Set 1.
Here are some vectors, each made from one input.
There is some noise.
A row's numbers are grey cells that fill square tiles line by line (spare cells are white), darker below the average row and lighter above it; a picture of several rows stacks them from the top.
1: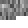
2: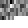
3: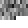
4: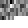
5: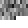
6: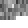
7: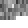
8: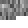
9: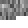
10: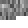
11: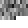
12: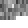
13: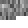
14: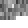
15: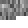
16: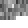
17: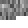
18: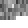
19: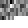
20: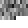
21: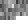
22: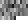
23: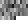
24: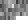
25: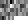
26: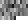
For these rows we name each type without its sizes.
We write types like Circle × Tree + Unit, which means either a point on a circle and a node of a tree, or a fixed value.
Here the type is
Line.
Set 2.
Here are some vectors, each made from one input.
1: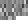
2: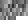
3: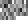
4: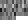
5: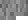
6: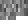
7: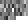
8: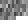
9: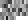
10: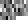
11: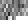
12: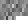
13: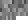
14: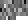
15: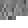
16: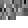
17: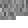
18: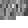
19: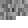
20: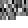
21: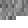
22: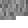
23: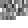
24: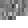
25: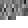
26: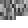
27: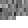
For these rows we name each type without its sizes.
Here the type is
Line.
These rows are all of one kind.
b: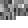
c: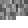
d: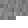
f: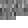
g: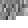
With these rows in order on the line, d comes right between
c and g.
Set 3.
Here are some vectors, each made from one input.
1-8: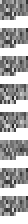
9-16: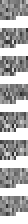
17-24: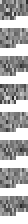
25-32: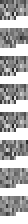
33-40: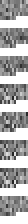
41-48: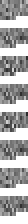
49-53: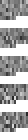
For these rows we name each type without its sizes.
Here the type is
Line.
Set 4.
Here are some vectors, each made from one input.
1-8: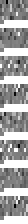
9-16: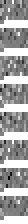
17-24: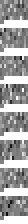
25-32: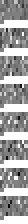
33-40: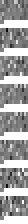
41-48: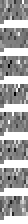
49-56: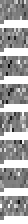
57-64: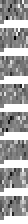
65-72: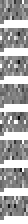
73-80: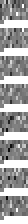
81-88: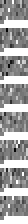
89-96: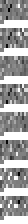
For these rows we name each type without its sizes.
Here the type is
Tree.
